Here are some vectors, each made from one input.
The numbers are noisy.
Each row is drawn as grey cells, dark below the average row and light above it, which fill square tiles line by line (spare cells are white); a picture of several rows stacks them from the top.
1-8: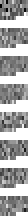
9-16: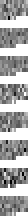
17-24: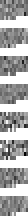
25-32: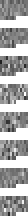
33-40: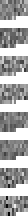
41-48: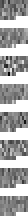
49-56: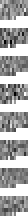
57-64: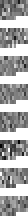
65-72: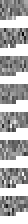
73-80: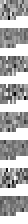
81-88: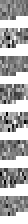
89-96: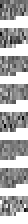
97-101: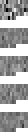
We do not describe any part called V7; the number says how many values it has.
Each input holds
a value of V7, together with a list of up to two points on a 5-point circle.
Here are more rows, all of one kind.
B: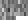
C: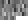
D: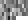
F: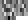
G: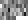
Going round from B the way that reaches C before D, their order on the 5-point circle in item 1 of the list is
B, C, D, G, F.
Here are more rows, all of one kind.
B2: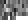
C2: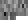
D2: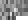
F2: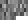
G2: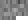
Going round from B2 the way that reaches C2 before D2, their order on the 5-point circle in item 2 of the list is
B2, F2, G2, C2, D2.
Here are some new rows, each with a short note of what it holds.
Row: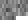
a value of V7, together with a list of one item
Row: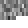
a value of V7, together with a list of one item
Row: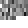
a value of V7, together with a list of two items
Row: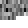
a value of V7, together with a list of one item
